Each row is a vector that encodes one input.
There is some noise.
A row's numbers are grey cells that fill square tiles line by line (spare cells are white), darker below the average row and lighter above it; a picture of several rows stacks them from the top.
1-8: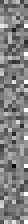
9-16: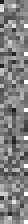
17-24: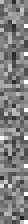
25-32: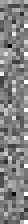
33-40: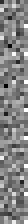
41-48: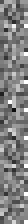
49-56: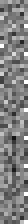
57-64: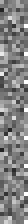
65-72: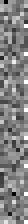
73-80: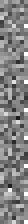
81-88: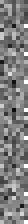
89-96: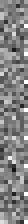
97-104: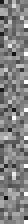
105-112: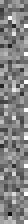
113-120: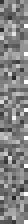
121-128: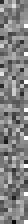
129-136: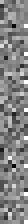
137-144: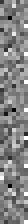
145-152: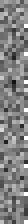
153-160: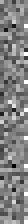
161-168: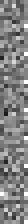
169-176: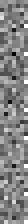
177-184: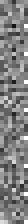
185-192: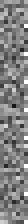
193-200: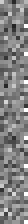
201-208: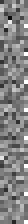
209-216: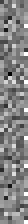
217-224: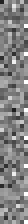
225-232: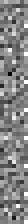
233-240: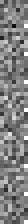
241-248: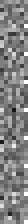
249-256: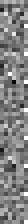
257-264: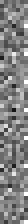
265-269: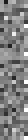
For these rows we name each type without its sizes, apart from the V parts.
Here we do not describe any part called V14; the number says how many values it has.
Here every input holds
either a fixed value, or a node of a tree, or a true/false value and a value of V14.
